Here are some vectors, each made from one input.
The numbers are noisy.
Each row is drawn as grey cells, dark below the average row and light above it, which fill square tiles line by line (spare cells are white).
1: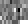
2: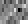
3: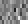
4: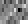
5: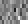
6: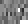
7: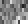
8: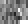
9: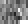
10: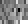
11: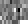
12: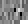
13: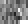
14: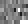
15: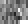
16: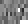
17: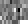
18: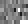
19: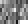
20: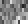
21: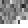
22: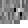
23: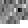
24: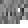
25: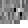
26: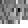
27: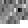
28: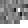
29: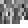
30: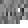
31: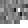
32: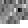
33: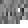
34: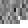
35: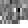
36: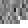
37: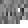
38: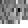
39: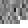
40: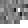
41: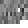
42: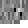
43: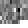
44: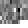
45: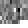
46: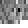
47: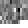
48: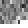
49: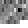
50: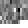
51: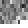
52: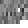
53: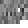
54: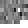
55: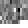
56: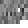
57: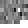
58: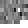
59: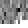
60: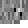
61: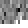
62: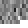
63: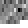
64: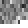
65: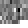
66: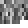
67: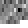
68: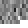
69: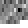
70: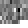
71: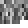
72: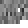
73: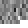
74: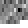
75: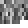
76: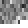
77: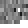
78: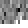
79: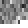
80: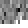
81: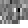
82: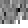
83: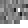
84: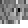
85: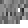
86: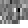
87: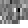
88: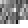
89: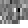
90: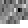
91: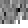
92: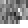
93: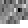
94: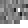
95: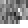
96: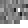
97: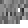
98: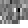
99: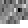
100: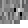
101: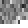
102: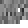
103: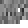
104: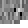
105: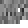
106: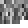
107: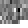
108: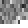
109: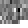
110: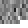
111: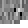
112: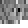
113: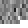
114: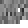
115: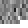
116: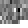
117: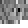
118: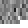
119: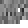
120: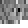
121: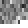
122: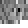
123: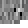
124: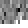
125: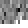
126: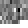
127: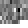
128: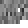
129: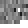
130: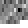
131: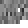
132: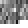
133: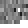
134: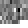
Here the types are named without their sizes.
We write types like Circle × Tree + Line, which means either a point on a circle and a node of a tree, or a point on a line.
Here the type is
Circle + Unit.
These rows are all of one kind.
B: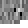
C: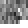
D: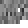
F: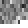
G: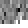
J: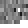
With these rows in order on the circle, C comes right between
D and G.
